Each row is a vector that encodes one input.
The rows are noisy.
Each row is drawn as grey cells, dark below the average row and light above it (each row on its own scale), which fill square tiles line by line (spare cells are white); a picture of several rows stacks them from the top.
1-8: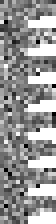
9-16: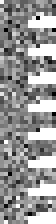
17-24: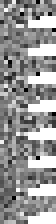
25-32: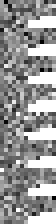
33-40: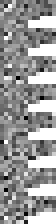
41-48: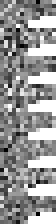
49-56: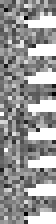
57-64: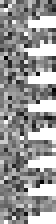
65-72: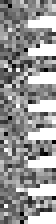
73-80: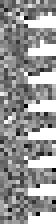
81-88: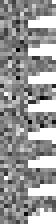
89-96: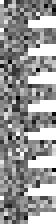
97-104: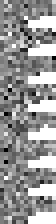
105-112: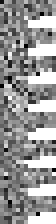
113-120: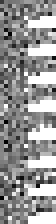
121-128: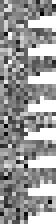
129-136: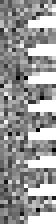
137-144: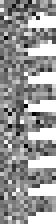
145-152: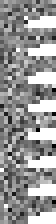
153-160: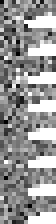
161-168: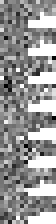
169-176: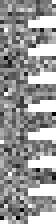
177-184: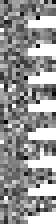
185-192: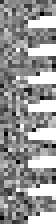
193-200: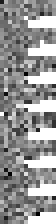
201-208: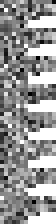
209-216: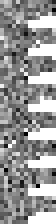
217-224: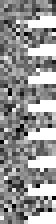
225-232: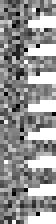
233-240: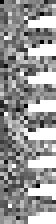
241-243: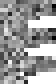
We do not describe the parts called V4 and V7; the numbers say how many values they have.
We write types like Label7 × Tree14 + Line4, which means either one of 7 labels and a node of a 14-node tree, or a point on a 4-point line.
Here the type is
(Bool × Circle6 + V4) × (Tree10 + V7).
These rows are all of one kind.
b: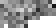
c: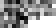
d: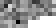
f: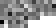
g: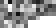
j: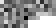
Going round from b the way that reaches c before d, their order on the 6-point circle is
b, f, c, j, d, g.
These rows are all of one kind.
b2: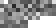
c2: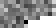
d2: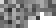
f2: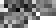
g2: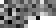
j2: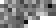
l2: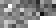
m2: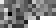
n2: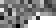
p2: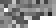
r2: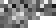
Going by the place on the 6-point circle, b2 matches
g2, l2, m2 and n2.
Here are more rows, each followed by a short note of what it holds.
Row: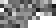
a point on a 6-point circle, a node of a 10-node tree and a true/false value
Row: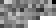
a node of a 10-node tree and a value of V4
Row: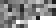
a node of a 10-node tree and a value of V4
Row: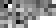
a point on a 6-point circle, a true/false value and a value of V7
